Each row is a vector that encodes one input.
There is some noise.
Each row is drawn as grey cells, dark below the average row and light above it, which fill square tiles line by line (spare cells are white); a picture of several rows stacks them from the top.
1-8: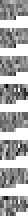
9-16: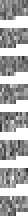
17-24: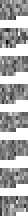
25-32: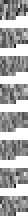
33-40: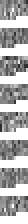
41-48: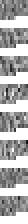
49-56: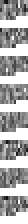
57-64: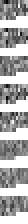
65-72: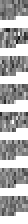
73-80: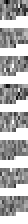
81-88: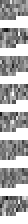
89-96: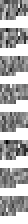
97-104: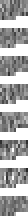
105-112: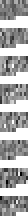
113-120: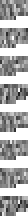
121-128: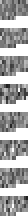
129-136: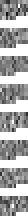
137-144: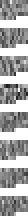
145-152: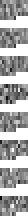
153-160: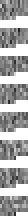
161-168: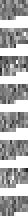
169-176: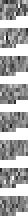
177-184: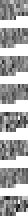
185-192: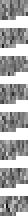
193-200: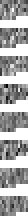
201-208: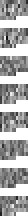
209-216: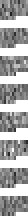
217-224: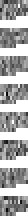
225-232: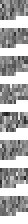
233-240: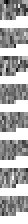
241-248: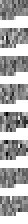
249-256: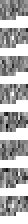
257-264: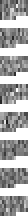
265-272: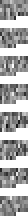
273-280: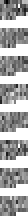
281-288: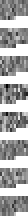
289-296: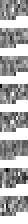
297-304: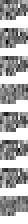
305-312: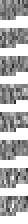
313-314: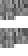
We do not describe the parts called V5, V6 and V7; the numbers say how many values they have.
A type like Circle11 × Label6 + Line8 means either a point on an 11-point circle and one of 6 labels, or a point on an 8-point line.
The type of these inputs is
Bool × (Label8 × V5 + V6) + Line9 + V7.
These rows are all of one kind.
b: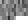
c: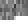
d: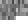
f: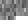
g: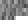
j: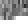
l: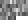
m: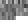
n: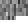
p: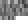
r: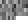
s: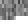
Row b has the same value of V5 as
n and r.
